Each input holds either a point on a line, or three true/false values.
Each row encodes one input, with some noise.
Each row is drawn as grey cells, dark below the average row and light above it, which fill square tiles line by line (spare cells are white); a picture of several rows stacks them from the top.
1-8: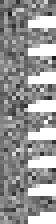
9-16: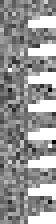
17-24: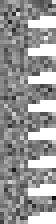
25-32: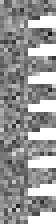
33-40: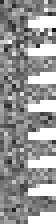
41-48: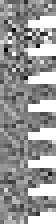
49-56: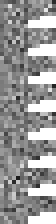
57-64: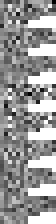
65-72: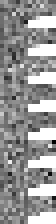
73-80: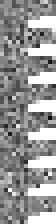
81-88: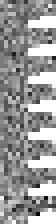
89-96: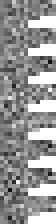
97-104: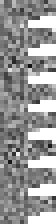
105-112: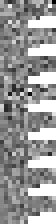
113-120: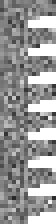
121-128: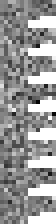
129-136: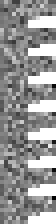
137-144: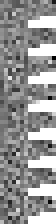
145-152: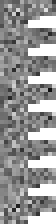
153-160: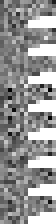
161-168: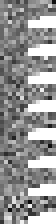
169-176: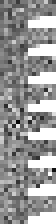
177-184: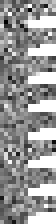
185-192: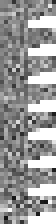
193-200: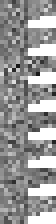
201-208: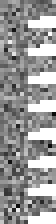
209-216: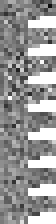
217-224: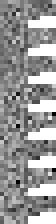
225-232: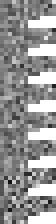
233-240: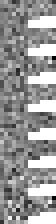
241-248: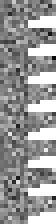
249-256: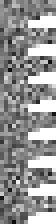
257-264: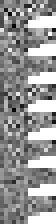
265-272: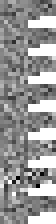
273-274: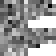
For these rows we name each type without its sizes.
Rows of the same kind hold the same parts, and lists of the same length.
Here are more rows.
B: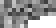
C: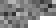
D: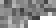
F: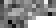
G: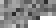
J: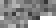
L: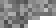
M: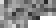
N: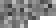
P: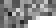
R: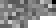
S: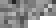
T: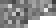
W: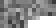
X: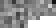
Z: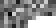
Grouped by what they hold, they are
B, C, D, G, J, M, N
F, L, P, R, S, T, W, X, Z

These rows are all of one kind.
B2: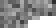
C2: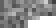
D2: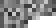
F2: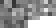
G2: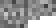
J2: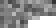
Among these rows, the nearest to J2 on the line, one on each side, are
B2 and F2.
